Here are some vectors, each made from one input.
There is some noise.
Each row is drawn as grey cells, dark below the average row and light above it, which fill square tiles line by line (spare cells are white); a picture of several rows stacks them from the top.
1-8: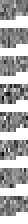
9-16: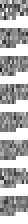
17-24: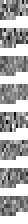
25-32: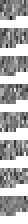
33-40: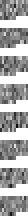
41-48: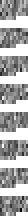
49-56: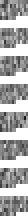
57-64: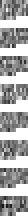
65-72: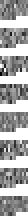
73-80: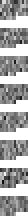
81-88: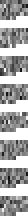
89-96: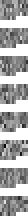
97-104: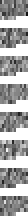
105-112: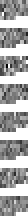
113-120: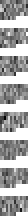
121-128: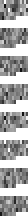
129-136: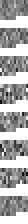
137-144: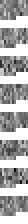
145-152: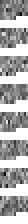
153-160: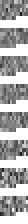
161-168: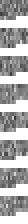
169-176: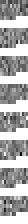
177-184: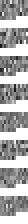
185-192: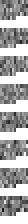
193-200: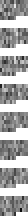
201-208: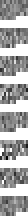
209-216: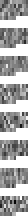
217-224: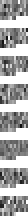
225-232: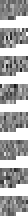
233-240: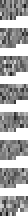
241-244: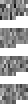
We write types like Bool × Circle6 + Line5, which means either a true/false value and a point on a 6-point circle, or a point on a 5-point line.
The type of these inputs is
Label9 × (Tree7 + Unit).
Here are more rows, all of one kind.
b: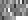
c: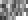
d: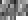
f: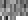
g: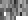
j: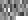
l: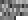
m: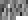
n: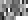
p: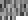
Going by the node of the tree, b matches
j and n.
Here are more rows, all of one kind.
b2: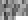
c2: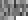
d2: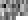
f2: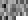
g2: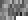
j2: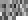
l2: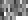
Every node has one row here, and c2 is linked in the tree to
b2 and d2.
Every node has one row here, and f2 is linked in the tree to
d2 and j2.
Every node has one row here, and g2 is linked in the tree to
d2 and l2.
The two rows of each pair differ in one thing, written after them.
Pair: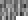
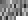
the label
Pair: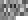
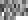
the node of the tree
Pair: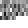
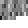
the label
